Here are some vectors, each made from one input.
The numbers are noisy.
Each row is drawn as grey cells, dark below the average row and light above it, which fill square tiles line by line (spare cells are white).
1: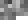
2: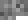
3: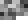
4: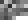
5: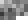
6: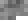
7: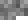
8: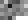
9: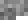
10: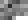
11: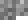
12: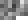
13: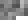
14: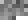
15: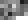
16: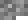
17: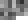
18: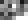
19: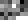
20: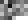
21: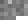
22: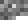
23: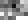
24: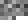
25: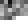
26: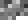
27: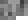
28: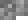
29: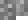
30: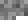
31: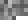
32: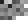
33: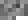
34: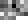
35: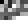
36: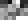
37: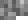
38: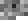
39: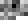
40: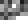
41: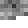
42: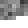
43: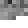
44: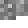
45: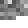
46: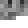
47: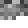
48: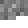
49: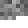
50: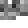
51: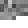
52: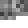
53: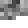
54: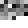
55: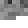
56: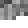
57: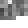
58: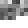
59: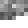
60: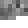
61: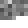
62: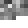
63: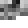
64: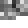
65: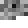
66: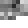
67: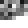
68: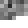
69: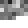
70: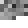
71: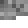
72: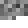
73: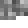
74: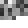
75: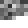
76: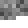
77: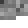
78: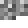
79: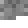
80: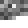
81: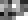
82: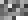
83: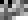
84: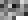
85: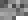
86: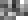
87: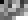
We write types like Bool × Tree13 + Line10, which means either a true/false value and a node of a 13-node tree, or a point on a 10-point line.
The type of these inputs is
Bool × Line5 + Line7.
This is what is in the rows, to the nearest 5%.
About 50% of them hold a point on a 5-point line and a true/false value. The rest hold a point on a 7-point line.
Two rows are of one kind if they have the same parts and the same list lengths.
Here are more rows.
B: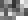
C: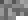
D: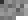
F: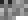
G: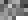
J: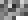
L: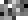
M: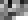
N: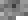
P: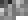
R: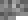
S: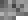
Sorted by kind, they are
B, C, F, J, L, P, R
D, G, M, N, S

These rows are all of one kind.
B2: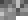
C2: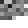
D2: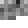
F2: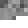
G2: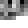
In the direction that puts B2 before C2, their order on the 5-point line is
B2, C2, G2, D2, F2.
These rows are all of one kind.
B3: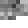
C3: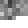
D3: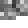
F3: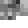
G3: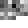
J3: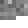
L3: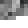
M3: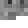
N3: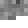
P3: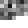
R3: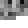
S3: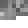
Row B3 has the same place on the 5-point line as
G3 and N3.
